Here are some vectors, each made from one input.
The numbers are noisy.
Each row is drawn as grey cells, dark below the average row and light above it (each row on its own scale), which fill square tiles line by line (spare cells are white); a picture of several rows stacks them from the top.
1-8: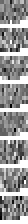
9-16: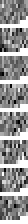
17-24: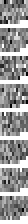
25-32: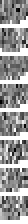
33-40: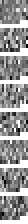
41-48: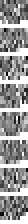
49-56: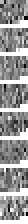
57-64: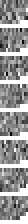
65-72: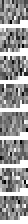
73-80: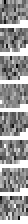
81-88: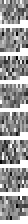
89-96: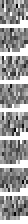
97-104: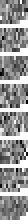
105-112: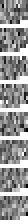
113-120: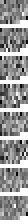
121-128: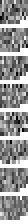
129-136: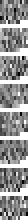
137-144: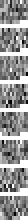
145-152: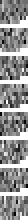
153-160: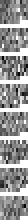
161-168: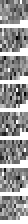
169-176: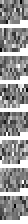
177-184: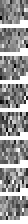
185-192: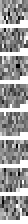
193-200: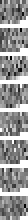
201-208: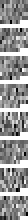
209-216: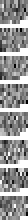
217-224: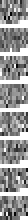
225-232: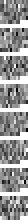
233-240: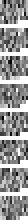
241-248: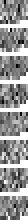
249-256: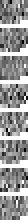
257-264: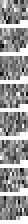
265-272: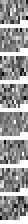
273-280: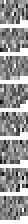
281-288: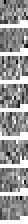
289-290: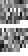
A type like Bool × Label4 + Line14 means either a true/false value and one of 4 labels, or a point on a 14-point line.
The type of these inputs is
Bool × Bool × Bool × Bool × Label9 × Tree17 + Unit.
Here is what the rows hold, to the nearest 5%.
A few of them hold a fixed value. The rest hold one of 9 labels, a node of a 17-node tree and four true/false values.
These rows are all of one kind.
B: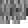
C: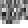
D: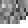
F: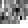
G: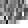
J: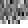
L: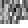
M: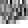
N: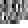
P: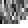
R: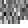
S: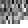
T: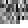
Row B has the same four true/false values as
G and M.
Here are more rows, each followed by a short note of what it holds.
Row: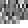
a fixed value
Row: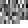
a fixed value
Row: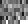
one of 9 labels, a node of a 17-node tree and four true/false values
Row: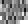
one of 9 labels, a node of a 17-node tree and four true/false values
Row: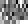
a fixed value
